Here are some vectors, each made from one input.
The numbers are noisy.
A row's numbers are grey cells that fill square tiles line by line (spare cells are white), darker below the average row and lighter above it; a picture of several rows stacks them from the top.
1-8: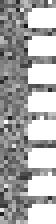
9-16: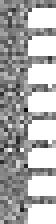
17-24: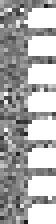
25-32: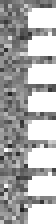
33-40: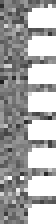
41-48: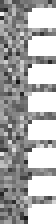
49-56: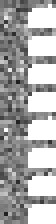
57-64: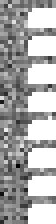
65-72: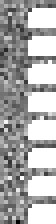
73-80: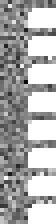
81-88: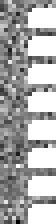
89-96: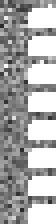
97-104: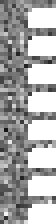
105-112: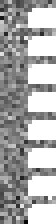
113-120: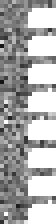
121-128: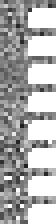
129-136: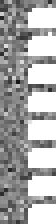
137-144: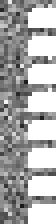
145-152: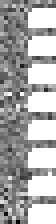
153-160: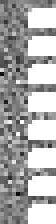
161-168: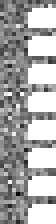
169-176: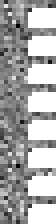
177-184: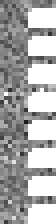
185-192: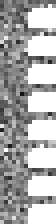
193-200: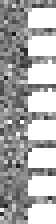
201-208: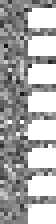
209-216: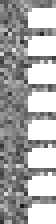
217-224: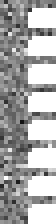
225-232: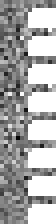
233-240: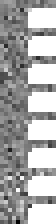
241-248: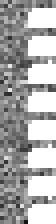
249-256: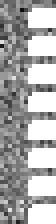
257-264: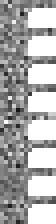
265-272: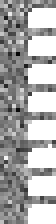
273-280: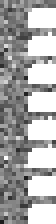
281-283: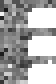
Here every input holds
either a point on each of two 11-point lines, or a point on a 12-point line.
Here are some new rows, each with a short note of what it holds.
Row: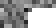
a point on a 12-point line
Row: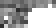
a point on a 12-point line
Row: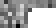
a point on each of two 11-point lines
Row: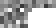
a point on a 12-point line
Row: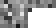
a point on each of two 11-point lines
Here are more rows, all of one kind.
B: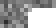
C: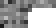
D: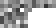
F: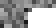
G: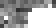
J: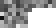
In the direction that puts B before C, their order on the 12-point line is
D, B, F, C, G, J.
